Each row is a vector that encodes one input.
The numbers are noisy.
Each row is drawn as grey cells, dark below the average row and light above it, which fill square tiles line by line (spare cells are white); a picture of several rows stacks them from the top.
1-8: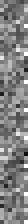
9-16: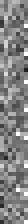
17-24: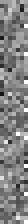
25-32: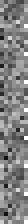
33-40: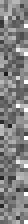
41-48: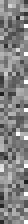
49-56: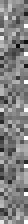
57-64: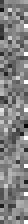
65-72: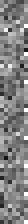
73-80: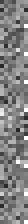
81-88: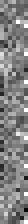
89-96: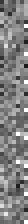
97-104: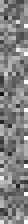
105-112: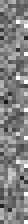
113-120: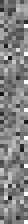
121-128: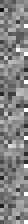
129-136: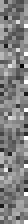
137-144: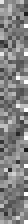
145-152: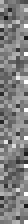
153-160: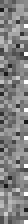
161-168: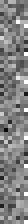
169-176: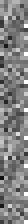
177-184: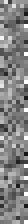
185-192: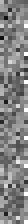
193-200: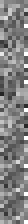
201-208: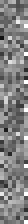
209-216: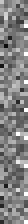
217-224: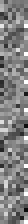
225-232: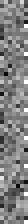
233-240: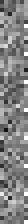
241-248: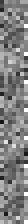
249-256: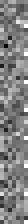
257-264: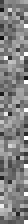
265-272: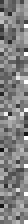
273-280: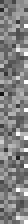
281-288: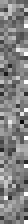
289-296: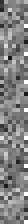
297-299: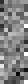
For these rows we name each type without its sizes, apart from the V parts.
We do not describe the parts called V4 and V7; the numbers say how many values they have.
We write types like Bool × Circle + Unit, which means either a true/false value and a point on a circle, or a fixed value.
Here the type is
Bool × (Line + V4) + Label × V7.
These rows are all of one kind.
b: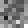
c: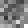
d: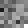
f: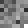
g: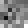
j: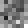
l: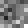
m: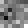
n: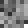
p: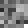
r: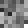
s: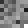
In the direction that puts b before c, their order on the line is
j, b, r, c, n, l, p, m, d, g, f, s.
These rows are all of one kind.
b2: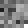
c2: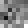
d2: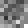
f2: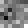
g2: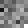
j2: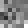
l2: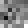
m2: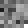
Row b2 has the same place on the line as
f2 and m2.
